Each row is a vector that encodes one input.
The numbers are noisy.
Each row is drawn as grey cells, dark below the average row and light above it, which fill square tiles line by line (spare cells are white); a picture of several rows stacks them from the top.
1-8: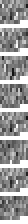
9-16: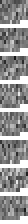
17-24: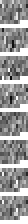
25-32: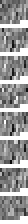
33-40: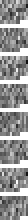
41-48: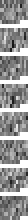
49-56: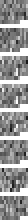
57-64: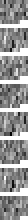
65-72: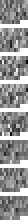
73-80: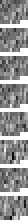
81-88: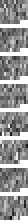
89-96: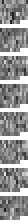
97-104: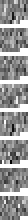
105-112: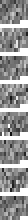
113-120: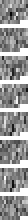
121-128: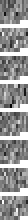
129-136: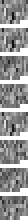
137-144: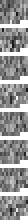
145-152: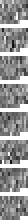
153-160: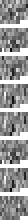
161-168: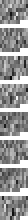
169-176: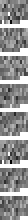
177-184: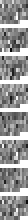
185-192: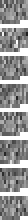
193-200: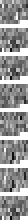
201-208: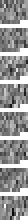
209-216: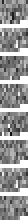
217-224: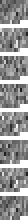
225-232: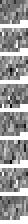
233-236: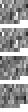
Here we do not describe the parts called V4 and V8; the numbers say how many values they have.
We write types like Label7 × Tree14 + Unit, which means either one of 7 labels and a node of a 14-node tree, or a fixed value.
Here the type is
Bool × (Line5 × V4 + V8) + Line6 + Line7.
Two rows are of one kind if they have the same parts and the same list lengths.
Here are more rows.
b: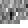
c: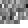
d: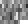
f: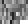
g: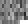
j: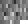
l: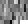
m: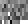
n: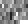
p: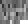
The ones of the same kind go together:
b, c, d, n
f, l, m
g, j
p

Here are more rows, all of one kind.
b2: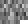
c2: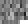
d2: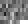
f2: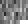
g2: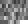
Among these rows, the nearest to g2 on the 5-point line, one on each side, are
b2 and d2.
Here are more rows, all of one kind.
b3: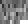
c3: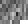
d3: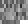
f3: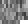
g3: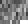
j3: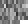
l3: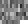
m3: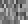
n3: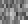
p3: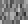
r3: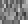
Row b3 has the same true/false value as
c3 and g3.
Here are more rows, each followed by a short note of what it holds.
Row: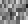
a point on a 6-point line
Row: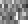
a point on a 6-point line
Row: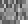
a true/false value and a value of V8
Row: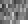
a point on a 5-point line, a true/false value and a value of V4
